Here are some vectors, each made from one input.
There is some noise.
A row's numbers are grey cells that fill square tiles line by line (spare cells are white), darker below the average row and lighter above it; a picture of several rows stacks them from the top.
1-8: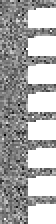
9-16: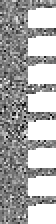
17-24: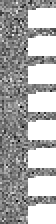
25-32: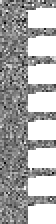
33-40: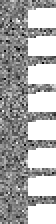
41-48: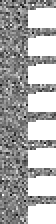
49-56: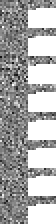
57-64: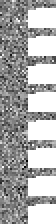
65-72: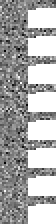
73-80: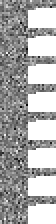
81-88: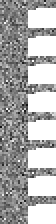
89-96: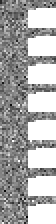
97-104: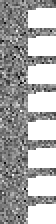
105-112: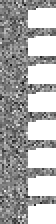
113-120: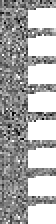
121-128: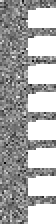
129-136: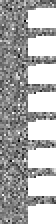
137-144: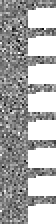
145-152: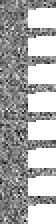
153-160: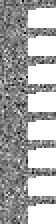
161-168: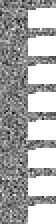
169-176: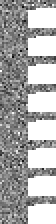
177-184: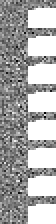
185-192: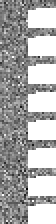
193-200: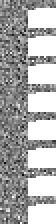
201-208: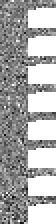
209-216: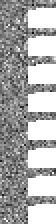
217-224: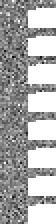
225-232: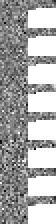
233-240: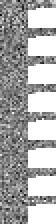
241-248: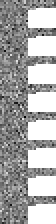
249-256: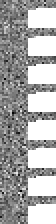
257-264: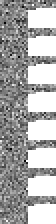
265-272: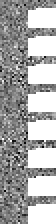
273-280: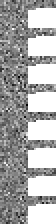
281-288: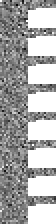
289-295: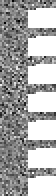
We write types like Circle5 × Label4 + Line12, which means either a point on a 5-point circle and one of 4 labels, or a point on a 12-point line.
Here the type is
((Circle9 + Label9) × Label9 + Unit) × Circle10.
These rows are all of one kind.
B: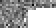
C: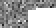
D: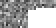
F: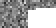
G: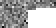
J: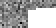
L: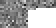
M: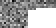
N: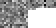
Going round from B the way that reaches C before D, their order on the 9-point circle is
B, N, G, F, C, L, J, M, D.
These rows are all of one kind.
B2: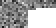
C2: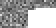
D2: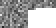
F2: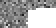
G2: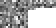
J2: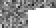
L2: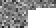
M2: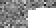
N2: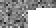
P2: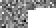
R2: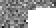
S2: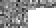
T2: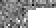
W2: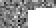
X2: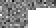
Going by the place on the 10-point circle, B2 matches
L2, P2, R2 and X2.
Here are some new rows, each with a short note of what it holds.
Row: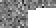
a point on a 10-point circle and two labels (each one of 9)
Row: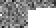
a point on a 9-point circle, a point on a 10-point circle and one of 9 labels
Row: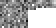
a point on a 10-point circle
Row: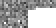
a point on a 10-point circle and two labels (each one of 9)
